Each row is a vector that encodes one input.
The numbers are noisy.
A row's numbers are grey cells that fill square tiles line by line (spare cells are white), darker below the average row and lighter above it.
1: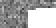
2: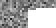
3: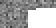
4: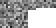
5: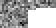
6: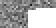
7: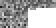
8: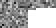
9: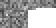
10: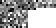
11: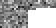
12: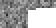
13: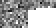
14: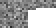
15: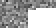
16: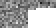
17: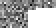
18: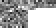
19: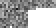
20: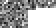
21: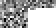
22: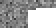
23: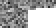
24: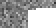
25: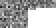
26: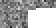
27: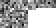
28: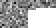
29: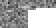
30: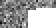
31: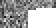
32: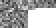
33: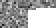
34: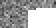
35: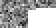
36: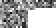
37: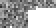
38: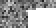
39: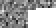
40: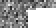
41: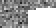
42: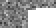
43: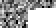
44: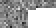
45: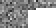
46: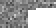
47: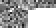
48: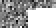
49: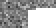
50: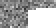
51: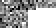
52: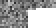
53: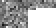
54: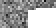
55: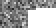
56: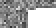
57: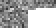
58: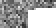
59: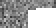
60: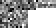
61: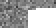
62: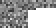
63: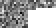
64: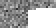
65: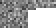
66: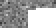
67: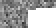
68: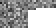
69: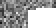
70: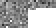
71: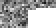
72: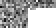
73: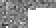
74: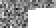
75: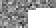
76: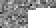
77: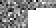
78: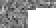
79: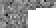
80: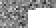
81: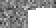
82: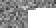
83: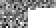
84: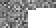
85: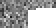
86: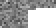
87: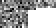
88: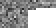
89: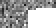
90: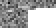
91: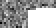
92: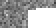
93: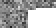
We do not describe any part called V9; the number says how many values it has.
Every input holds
either a point on a 6-point circle, or a fixed value, or a true/false value and a value of V9.
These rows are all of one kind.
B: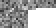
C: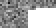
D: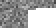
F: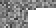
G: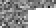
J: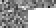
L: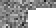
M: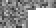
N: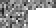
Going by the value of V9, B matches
J and N.
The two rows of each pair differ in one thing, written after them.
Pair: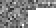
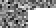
the true/false value
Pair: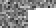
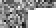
the true/false value
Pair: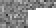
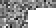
the value of V9
